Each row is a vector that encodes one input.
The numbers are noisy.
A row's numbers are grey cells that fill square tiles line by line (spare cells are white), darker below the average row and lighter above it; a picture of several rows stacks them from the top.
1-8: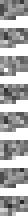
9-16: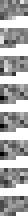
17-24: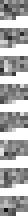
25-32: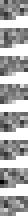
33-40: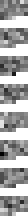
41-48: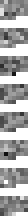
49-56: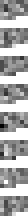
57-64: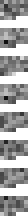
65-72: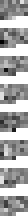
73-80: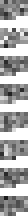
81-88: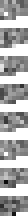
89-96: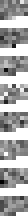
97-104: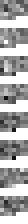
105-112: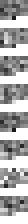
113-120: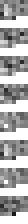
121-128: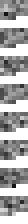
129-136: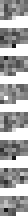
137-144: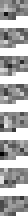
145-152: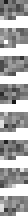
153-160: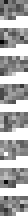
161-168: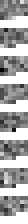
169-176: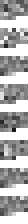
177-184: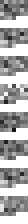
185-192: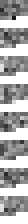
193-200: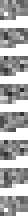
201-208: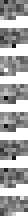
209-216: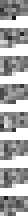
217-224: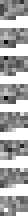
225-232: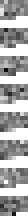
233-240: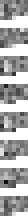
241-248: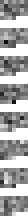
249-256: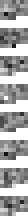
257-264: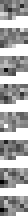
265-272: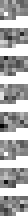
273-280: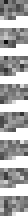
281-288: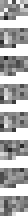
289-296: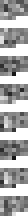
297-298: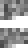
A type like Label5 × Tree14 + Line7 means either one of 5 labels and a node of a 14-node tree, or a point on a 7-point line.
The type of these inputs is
Bool × Label7 + Unit.
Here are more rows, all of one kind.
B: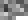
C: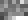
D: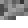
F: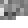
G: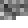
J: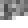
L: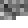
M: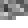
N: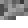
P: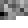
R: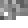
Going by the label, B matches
D, M and N.
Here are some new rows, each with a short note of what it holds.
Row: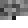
one of 7 labels and a true/false value
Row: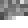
one of 7 labels and a true/false value
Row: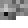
one of 7 labels and a true/false value
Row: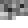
one of 7 labels and a true/false value
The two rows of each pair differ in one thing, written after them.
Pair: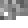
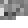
the label
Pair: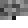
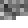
the true/false value
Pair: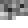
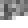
the label
